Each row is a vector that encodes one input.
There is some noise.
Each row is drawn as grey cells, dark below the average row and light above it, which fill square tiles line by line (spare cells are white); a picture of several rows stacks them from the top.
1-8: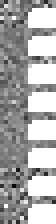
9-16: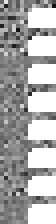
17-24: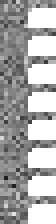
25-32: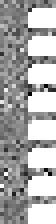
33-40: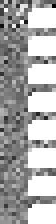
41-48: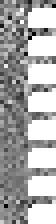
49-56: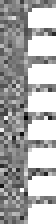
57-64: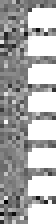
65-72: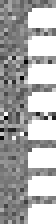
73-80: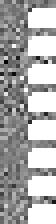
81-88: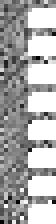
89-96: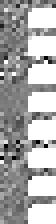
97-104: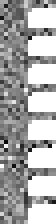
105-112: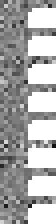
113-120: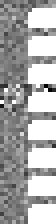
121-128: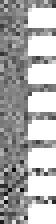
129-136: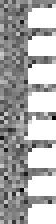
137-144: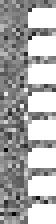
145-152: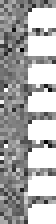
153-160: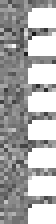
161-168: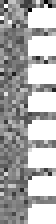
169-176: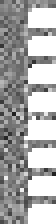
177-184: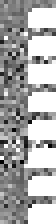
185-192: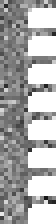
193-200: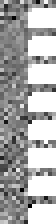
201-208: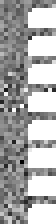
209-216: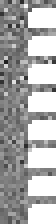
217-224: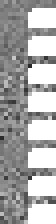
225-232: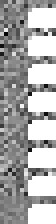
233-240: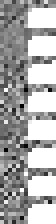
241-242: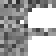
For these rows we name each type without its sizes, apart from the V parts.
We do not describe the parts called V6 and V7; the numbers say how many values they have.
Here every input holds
either a label, a node of a tree, a value of V6 and a value of V7, or a point on each of two lines.
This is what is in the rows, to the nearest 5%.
About 85% of them hold a label, a node of a tree, a value of V6 and a value of V7. The rest hold a point on each of two lines.
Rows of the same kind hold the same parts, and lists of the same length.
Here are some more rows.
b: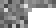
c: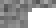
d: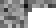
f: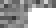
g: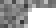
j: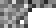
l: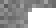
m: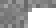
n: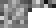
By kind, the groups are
b, c, d, f, g, l, m, n
j

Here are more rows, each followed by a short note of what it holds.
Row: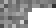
a label, a node of a tree, a value of V6 and a value of V7
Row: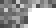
a label, a node of a tree, a value of V6 and a value of V7
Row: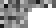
a point on each of two lines
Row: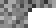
a point on each of two lines
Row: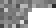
a label, a node of a tree, a value of V6 and a value of V7
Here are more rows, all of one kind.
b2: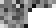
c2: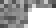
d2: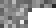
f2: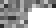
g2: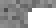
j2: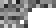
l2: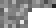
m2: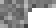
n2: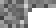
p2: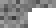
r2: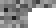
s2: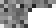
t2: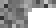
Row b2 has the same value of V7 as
g2, m2 and s2.
